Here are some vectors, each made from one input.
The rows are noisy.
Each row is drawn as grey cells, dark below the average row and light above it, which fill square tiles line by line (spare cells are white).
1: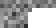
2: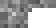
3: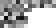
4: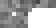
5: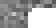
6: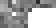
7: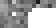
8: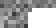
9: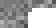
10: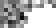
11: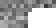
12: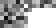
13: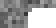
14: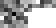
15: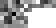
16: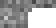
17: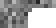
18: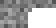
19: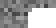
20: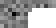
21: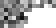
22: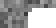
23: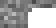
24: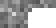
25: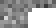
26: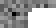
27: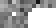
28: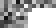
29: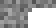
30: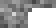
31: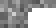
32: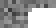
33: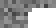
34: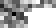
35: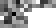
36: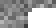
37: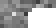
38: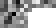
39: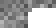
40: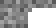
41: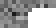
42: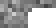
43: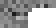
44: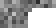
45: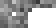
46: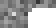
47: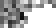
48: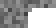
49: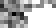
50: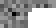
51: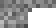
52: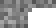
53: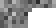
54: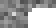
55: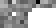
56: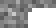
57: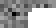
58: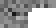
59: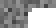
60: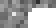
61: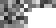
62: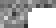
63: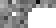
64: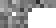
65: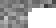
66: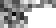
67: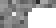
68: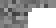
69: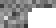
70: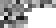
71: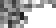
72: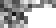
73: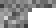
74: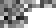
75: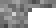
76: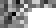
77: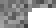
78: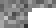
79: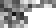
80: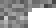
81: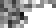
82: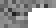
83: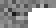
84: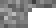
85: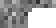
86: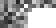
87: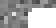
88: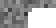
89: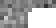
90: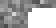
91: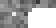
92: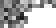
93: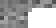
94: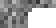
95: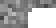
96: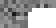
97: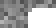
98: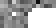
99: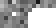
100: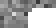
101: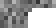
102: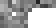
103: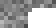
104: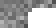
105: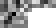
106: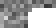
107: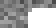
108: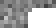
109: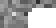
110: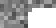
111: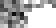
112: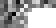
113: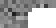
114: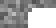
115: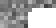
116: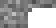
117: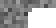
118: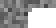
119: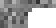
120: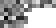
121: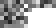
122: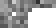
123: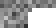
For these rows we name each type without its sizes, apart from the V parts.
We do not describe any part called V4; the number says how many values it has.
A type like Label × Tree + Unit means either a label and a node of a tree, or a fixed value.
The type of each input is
Line × (Line + List(V4)).
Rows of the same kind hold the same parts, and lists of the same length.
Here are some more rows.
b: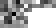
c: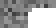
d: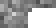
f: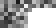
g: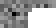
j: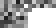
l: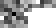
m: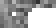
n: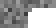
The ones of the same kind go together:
b, f, j, l
c, g, n
d
m

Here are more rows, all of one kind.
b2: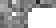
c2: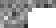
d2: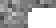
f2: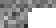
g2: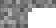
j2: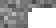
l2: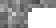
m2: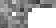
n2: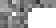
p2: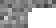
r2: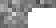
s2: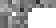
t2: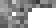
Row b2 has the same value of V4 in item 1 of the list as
c2, d2, p2 and r2.
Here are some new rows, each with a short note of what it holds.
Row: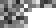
a point on each of two lines
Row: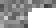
a point on a line, together with a list of two items
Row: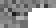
a point on a line, together with the empty list
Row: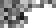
a point on each of two lines
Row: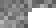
a point on a line, together with a list of two items
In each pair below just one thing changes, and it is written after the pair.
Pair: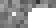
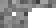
the value of V4 in item 1 of the list
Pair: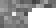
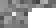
the value of V4 in item 1 of the list
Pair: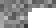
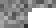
the value of V4 in item 2 of the list
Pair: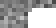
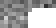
the value of V4 in item 2 of the list
